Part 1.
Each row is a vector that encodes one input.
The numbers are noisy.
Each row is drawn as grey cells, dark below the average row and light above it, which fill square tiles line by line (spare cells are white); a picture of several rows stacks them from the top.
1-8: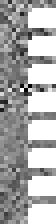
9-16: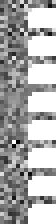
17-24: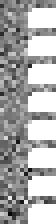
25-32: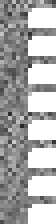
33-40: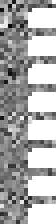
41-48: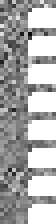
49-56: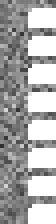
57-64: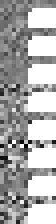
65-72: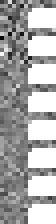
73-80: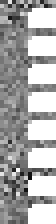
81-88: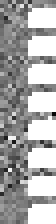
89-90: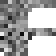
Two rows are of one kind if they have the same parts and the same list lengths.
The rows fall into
2 kinds.
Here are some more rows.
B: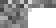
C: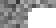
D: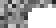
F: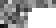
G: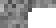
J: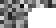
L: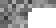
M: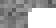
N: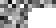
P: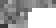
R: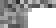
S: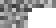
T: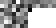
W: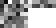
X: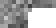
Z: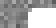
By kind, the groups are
B, C, D, F, G, J, L, M, N, P, R, W, X, Z
S, T

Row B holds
three true/false values.
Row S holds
a fixed value.
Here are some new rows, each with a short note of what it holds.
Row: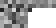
a fixed value
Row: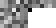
a fixed value
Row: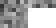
three true/false values
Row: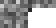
three true/false values
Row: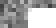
three true/false values
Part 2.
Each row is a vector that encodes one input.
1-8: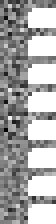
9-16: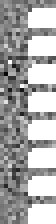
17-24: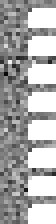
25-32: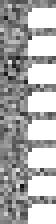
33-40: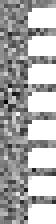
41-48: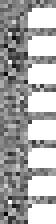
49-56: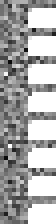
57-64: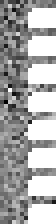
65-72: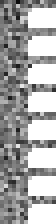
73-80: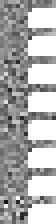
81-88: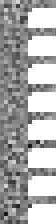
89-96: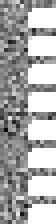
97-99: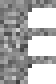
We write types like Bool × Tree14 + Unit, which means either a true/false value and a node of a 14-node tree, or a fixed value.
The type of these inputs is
Line8.
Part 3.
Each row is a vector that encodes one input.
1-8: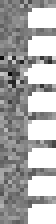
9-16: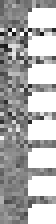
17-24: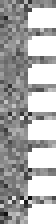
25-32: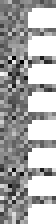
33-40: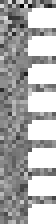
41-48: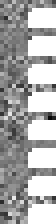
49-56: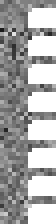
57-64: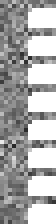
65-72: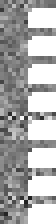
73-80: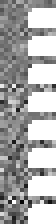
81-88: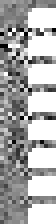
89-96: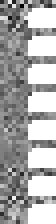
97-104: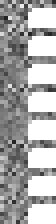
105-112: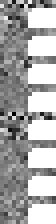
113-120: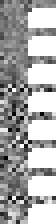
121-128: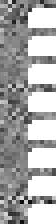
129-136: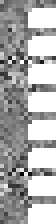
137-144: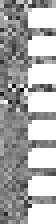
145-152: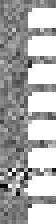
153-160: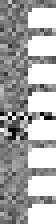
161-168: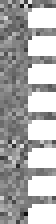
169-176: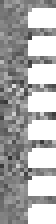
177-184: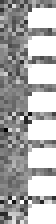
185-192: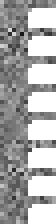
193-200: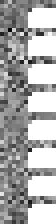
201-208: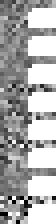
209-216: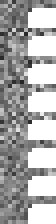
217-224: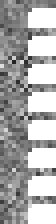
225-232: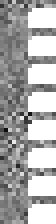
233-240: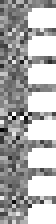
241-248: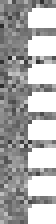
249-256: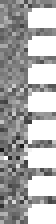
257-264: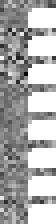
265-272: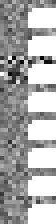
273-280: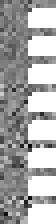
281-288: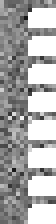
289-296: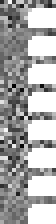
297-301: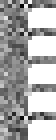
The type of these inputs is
Bool × Bool × Bool + Unit.
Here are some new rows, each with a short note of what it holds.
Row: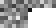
a fixed value
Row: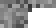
three true/false values
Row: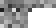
a fixed value
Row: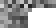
three true/false values
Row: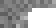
three true/false values
